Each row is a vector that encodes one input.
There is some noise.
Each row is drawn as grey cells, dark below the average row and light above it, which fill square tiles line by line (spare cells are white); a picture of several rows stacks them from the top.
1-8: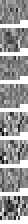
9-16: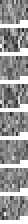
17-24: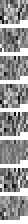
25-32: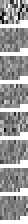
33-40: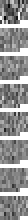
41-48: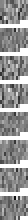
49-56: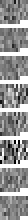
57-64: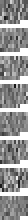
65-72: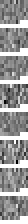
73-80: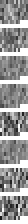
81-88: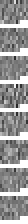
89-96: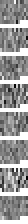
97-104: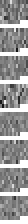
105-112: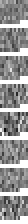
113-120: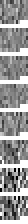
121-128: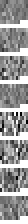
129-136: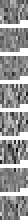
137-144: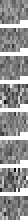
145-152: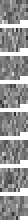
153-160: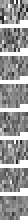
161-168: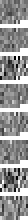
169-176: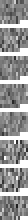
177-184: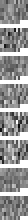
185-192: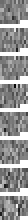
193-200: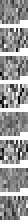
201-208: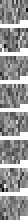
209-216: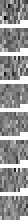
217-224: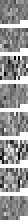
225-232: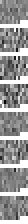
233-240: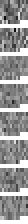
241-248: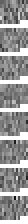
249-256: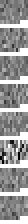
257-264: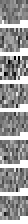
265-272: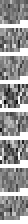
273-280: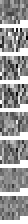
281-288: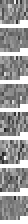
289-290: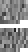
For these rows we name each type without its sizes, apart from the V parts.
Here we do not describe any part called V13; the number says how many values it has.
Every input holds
a point on a circle, together with either a point on a line and a value of V13, or four true/false values.
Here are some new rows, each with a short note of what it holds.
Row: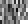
a point on a circle, a point on a line and a value of V13
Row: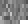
a point on a circle and four true/false values
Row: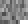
a point on a circle, a point on a line and a value of V13
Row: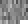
a point on a circle and four true/false values
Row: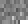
a point on a circle and four true/false values
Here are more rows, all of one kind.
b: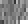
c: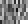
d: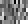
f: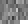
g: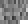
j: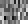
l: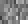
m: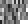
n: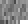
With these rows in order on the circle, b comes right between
d and n.
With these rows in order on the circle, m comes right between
c and g.
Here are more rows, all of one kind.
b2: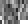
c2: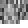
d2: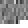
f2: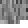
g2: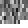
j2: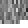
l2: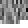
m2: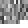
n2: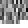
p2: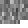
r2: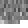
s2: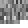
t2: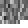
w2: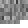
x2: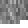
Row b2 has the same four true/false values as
d2, f2, l2 and s2.
